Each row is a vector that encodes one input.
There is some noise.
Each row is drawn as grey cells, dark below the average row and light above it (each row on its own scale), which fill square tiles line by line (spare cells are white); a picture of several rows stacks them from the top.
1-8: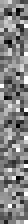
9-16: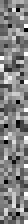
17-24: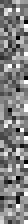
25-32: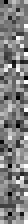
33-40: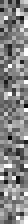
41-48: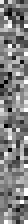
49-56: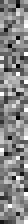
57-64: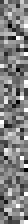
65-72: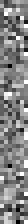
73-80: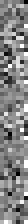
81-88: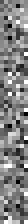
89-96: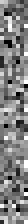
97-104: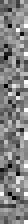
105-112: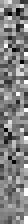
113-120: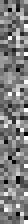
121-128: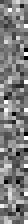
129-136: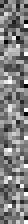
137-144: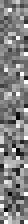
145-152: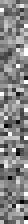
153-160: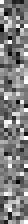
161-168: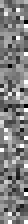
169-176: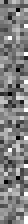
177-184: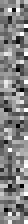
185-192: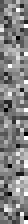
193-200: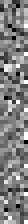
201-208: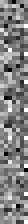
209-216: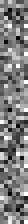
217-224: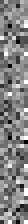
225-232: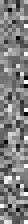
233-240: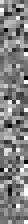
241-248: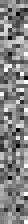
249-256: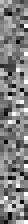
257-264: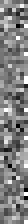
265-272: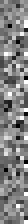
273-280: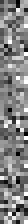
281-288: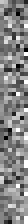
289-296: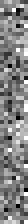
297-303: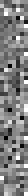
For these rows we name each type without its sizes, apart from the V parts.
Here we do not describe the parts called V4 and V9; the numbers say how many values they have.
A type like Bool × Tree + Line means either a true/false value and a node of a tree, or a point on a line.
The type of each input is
Bool × Tree × V4 + V9.
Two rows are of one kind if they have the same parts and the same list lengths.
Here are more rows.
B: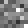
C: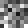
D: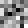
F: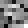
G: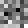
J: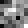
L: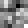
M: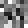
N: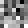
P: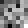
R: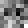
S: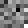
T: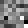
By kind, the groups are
B, F, J, L, P, S, T
C, D, G, M, N, R

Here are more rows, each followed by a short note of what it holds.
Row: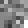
a node of a tree, a true/false value and a value of V4
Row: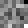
a value of V9
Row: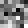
a value of V9
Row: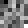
a node of a tree, a true/false value and a value of V4
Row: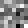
a value of V9
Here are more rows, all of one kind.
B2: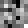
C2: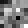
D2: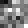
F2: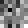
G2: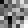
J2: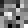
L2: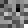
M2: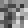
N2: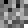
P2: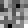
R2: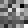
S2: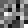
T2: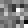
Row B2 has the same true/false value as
M2, R2 and S2.
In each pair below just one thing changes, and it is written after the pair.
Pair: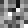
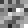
the value of V4
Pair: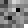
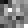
the node of the tree
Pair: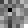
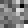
the node of the tree
